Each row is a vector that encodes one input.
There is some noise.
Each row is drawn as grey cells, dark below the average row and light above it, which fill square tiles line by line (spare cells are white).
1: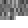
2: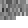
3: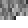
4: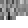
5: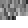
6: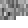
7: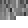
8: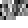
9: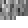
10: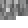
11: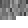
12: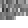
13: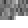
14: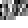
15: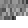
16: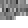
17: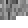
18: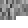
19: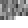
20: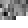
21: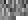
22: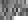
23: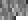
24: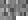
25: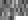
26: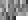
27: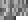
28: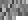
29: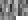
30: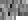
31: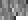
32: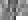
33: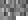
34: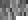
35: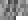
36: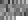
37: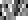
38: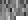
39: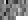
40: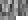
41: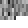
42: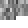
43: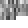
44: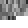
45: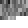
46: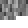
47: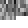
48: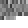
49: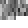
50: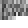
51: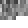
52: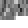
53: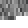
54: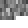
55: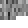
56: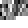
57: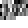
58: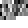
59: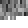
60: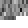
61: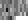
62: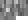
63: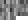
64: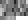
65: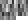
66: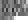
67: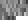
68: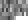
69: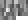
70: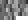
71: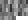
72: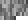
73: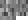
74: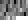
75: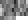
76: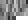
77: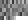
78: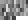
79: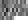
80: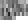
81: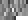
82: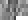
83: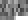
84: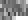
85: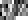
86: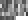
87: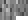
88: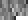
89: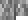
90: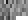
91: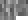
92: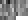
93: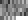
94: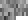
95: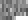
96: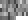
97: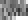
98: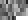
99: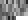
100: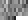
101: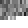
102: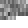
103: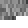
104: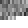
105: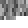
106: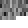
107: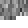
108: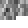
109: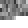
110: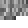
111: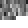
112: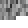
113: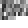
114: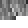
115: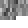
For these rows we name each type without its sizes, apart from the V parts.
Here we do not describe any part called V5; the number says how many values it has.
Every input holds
a list of items, each a true/false value and a value of V5.
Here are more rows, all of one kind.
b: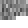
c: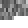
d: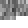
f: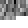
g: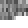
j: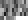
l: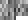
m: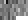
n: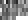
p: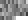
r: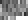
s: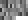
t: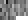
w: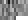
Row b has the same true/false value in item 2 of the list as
j, p, r and s.
